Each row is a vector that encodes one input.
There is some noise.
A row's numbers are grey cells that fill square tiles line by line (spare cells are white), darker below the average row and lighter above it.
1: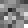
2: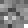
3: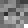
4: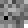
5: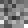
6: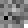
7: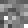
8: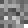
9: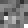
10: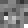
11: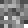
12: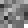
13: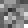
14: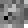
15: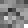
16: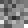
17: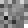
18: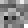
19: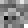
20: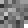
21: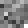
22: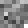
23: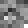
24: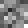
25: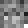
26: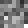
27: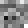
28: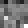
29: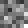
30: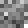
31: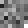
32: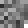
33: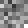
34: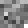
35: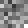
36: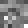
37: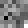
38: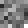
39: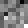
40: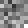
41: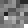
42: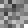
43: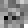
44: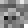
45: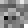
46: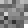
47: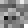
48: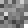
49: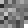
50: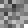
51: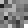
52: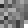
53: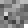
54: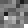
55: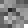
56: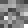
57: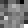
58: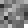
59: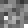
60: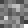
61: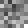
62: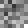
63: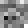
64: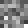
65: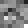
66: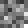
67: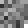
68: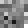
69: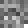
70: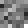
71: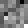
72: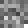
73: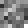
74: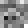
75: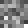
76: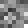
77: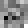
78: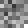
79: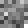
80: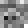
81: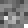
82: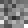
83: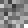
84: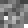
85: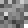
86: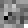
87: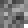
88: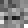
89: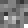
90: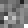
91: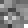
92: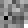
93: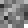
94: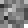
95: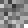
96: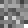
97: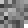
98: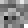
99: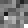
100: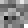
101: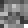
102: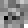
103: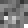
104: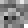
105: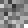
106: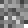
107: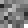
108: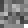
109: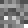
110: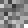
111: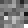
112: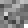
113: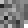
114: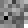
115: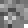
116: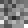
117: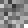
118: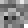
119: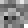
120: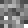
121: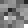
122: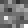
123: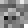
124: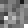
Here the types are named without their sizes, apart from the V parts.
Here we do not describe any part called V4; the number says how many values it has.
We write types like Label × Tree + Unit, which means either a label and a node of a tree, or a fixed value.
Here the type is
Line × List(Bool × V4).
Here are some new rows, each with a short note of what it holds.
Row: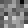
a point on a line, together with a list of one item
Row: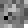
a point on a line, together with a list of one item
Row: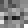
a point on a line, together with the empty list
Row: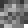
a point on a line, together with a list of one item
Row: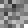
a point on a line, together with the empty list
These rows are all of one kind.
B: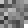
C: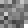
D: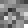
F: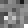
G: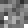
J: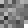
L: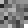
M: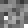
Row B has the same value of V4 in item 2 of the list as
D and J.
